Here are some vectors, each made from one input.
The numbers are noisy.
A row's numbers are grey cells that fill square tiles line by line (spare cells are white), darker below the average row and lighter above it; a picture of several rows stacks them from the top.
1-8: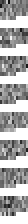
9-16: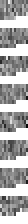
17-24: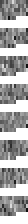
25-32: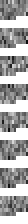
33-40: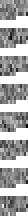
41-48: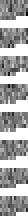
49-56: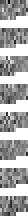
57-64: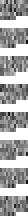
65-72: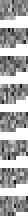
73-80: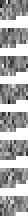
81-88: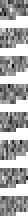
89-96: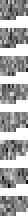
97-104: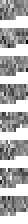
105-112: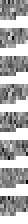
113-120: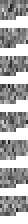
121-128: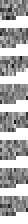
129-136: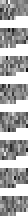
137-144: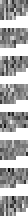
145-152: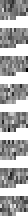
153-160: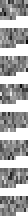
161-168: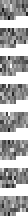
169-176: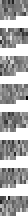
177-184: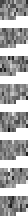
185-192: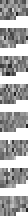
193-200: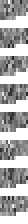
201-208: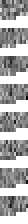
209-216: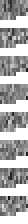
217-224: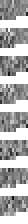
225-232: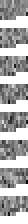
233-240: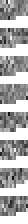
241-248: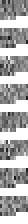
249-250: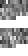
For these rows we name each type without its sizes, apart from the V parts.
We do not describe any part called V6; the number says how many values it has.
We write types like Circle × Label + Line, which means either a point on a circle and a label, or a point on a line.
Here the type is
(Circle + V6) × Tree.
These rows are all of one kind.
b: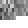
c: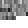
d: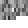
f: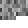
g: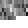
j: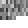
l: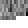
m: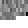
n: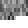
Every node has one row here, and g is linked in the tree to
n.
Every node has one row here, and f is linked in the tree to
l.
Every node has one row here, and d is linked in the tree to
n.
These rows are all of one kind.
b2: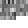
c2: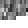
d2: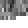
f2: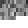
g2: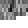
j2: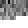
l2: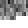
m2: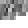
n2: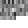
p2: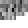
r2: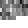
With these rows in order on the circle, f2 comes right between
c2 and g2.
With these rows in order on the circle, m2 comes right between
b2 and l2.
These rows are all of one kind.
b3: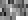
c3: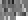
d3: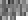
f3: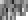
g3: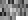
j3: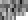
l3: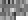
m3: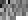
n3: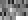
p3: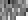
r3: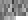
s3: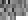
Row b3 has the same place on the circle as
d3, f3 and l3.
